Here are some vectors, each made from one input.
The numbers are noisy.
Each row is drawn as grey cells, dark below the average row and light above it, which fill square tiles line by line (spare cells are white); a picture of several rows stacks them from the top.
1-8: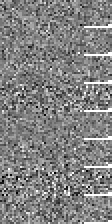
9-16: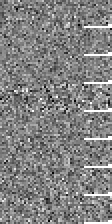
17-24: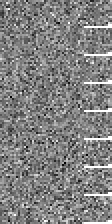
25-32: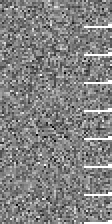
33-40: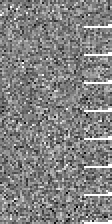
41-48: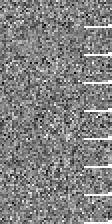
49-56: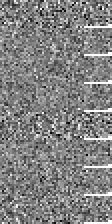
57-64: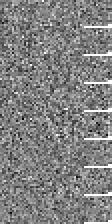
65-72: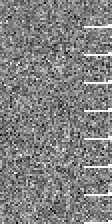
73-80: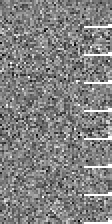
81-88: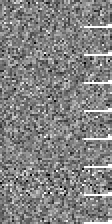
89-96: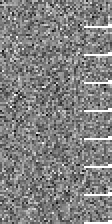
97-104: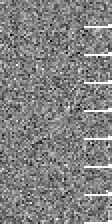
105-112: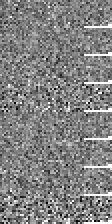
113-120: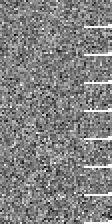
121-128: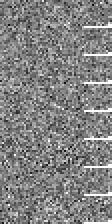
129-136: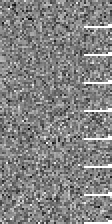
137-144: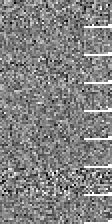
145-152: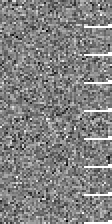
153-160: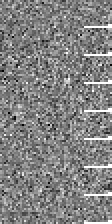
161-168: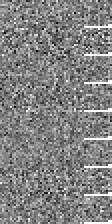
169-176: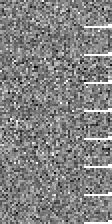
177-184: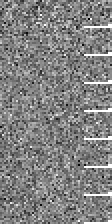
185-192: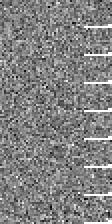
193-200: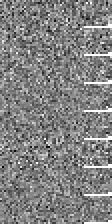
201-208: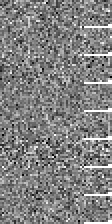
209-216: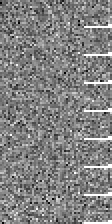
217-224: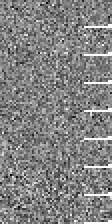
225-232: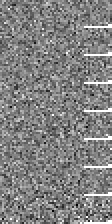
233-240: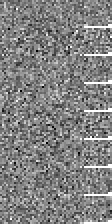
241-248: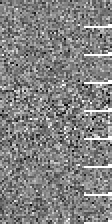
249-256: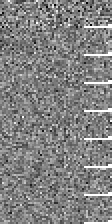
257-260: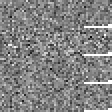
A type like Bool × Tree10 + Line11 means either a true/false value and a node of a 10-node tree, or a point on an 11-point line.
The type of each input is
Line11 × (Tree8 + Unit).
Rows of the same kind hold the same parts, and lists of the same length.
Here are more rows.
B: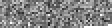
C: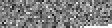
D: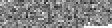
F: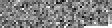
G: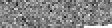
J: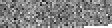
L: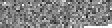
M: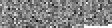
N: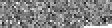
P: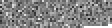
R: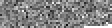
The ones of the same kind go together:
B, C, D, G, L, M, N, P, R
F, J

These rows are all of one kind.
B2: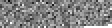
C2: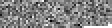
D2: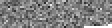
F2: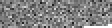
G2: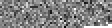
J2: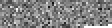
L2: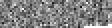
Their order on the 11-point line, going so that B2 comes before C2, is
B2, G2, D2, J2, F2, L2, C2.
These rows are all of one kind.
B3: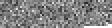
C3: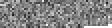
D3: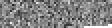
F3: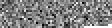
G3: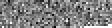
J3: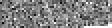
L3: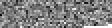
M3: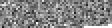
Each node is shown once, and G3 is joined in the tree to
C3.
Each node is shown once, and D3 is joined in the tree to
C3, J3 and L3.
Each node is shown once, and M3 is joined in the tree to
C3.
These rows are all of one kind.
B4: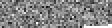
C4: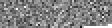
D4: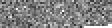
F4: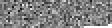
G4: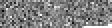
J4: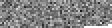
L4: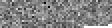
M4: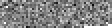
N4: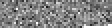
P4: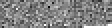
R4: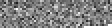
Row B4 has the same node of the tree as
C4, D4, N4 and R4.
